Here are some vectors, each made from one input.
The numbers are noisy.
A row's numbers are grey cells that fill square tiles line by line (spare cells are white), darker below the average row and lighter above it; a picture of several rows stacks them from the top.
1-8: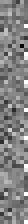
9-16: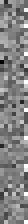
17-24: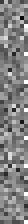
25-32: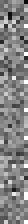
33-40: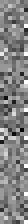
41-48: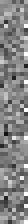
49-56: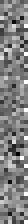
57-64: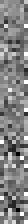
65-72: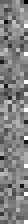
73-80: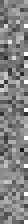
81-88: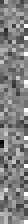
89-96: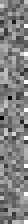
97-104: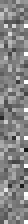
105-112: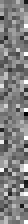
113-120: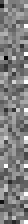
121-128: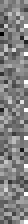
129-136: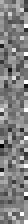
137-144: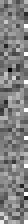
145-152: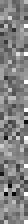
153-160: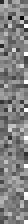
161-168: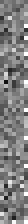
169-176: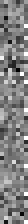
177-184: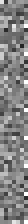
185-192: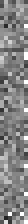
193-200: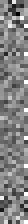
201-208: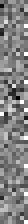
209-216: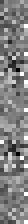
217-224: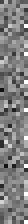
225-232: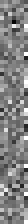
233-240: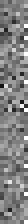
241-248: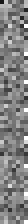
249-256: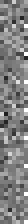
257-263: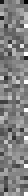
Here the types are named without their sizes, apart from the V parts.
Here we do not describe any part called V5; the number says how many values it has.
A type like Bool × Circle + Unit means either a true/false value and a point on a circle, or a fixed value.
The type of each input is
List(Label × (Line + V5)).
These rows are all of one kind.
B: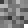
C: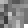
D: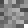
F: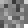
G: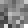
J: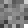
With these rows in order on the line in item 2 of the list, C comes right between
F and G.
